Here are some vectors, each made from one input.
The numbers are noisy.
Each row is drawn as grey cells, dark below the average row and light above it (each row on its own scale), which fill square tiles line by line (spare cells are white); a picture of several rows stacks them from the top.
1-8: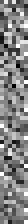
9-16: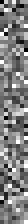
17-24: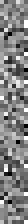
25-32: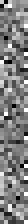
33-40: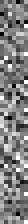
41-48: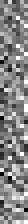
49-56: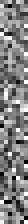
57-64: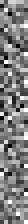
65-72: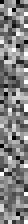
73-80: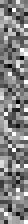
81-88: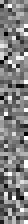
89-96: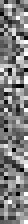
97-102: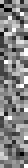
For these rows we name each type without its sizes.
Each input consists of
a point on a line and a true/false value.
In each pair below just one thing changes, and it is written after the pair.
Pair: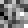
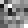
the true/false value
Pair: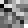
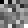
the place on the line
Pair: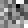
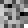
the place on the line
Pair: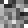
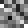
the place on the line
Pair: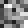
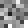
the true/false value
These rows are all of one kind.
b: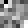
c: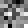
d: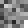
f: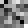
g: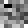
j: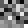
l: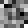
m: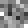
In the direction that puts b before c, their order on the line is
d, b, m, g, l, f, c, j.
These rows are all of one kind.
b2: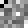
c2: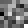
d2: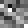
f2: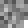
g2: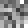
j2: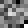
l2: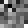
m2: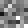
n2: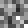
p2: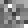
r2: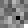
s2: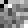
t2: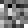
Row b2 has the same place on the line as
l2 and r2.
